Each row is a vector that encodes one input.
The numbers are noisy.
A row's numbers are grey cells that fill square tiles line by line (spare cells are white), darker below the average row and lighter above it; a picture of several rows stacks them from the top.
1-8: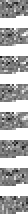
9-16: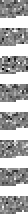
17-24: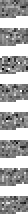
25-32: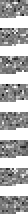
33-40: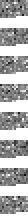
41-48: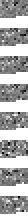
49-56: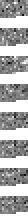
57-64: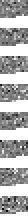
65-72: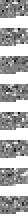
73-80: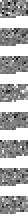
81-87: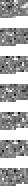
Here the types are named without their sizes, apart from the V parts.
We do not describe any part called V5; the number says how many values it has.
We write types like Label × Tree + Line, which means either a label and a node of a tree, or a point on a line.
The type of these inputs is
List(Bool × V5).
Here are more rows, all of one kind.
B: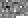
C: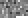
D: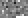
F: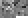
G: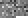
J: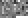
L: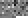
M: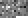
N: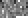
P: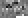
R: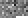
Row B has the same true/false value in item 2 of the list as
F and P.
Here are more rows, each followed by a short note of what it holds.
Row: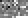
a list of one item
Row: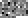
the empty list
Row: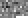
a list of two items
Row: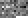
a list of two items
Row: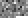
a list of one item
